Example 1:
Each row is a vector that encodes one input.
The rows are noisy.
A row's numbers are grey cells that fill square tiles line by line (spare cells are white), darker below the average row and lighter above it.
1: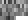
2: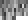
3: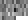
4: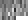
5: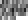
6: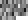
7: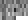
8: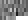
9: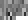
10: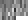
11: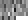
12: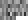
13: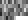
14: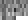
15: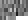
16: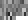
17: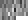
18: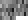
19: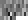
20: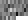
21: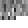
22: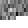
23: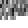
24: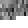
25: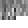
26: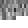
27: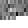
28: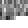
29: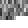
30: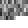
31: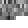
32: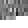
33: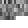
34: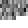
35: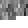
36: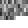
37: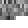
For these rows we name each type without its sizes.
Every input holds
a label and a true/false value.
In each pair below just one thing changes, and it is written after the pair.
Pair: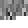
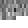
the label
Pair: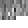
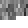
the label
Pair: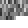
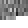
the label
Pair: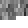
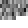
the label
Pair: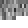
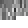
the true/false value
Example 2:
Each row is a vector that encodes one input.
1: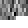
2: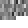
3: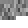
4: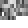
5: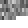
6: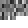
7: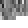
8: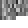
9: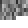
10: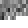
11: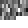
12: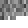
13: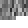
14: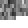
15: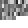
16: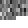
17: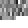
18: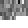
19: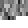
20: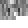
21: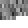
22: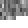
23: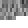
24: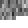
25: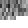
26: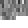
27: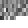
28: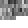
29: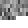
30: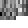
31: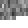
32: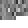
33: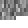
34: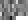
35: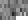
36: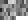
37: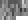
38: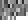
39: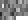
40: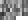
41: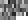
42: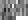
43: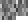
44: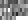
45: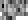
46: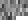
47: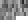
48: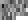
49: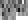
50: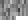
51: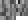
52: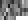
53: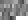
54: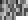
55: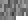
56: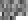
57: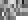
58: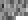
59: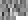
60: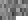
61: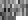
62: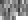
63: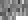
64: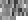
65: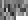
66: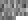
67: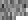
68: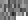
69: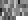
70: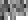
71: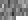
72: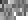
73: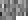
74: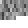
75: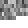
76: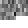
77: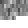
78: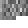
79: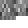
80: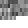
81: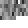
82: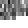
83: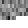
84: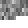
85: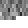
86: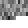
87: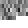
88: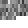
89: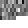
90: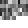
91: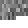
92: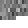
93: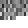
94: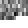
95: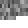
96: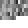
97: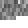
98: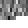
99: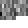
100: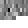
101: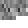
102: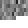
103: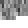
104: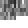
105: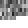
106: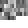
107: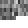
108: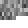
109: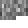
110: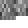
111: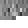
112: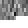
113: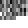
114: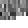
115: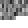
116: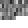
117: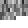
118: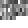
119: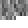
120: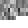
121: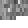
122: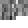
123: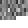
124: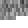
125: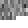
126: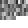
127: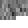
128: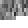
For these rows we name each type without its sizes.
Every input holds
either a label, or a node of a tree.
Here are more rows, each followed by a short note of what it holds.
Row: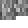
a node of a tree
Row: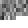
a label
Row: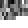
a node of a tree
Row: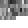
a node of a tree
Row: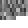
a node of a tree
